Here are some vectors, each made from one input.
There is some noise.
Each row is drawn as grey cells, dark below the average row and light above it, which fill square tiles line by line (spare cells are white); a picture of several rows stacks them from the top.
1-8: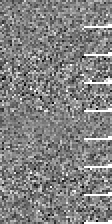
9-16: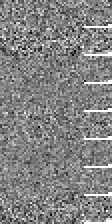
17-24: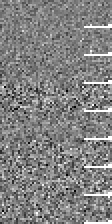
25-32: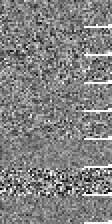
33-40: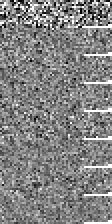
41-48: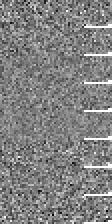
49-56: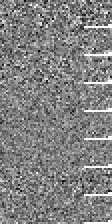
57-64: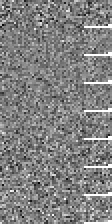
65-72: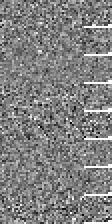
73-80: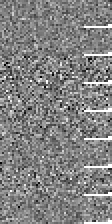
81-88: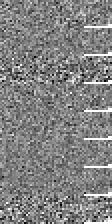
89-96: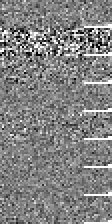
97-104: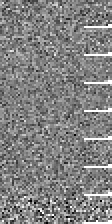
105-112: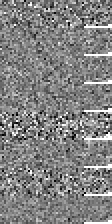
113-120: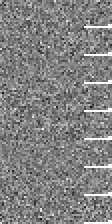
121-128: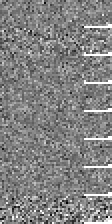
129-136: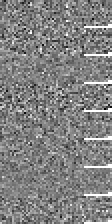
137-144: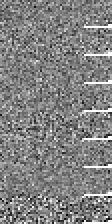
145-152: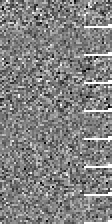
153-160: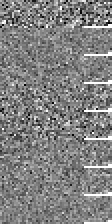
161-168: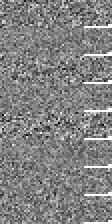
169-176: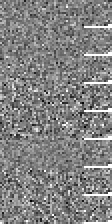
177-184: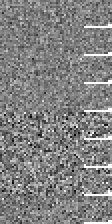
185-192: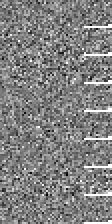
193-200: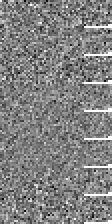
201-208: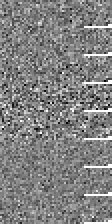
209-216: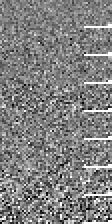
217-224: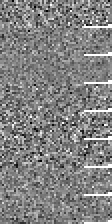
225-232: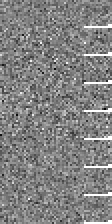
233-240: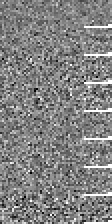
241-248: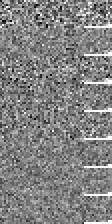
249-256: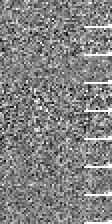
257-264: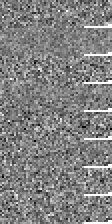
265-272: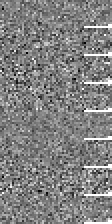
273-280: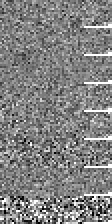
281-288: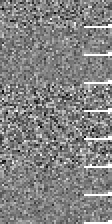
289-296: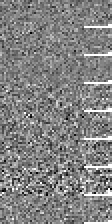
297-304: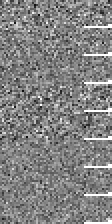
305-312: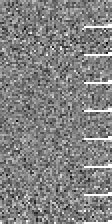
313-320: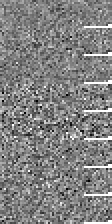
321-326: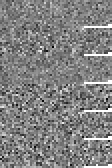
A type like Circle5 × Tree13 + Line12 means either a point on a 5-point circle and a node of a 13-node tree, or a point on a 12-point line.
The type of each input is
Tree19 + Unit.
